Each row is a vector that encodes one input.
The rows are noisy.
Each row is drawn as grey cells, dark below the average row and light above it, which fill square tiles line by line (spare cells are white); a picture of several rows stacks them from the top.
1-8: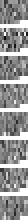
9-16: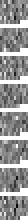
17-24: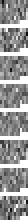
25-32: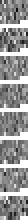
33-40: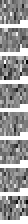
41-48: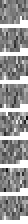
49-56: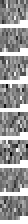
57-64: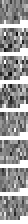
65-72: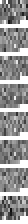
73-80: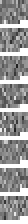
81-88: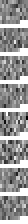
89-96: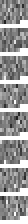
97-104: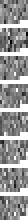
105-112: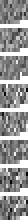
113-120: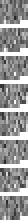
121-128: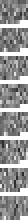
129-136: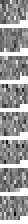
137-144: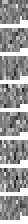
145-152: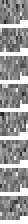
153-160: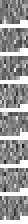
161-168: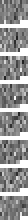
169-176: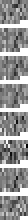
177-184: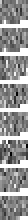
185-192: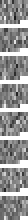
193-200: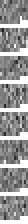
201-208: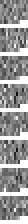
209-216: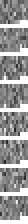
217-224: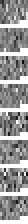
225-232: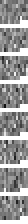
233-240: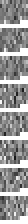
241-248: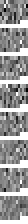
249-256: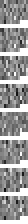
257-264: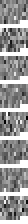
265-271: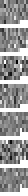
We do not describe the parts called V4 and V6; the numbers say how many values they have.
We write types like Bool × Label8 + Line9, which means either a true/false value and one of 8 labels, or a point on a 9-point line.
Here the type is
((Bool × Bool × Bool × Bool + Unit) × (Tree11 + V6) + V4) × Tree9.
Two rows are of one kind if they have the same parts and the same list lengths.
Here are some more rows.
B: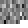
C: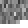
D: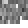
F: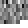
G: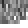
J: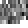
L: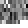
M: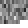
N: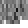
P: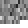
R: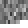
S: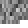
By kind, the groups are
B, D
C, R
F, G, M, N, P
J, L
S

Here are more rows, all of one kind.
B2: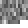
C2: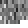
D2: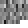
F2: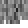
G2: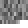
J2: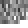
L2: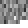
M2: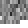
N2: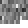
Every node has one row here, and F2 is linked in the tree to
B2, C2 and N2.
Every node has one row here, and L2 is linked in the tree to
J2 and N2.
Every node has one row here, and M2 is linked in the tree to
G2.
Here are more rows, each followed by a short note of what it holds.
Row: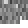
a node of a 9-node tree and a node of an 11-node tree
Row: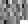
a node of a 9-node tree, four true/false values and a value of V6
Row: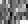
a node of a 9-node tree and a value of V4
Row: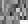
a node of a 9-node tree, four true/false values and a value of V6
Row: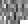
a node of a 9-node tree and a value of V6
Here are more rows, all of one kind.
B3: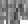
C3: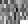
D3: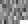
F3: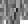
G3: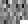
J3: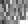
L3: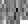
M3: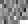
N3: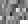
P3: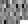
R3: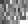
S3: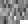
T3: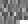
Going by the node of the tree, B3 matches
F3 and L3.
